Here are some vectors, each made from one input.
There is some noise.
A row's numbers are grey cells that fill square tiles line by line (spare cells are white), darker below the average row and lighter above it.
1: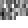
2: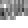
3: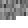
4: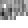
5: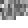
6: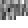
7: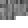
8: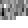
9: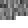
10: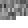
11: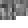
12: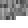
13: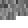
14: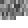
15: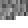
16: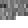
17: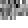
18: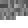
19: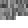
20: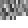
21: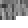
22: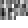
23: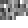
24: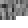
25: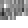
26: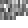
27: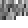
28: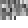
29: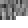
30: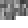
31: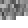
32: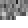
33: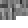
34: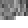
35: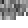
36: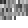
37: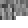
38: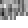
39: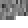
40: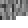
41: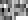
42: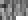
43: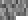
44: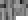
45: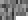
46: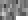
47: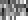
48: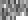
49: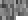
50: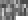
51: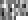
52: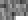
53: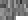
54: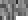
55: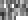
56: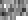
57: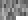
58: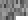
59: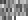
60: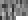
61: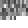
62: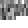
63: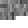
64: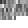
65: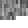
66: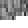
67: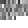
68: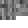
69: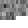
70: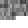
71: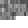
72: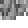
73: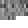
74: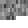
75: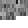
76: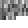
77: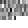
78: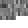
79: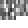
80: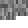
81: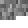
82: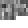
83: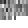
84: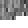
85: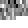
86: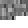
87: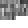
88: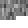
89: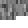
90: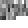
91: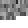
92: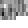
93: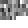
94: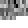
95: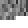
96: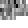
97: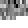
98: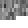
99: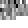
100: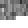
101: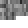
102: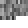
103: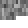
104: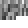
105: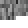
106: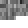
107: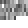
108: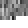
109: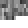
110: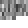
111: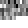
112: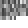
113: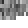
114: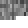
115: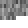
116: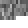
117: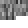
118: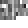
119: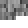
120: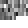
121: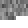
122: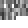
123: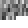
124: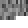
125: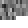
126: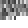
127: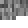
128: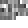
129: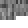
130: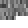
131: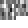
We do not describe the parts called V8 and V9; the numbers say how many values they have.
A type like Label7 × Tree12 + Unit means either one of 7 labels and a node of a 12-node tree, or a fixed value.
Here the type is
Bool × (Line4 + V8) × V9.
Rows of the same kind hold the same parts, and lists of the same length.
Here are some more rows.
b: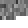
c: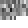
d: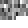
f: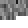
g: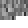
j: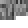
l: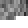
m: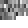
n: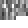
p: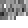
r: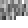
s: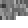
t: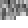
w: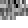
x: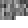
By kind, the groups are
b, f, g, j, l, s, x
c, d, m, n, p, r, t, w

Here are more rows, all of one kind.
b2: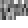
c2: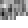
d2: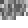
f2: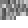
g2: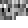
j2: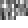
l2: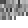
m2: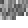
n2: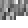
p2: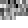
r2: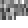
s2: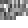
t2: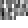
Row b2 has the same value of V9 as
g2, p2 and r2.
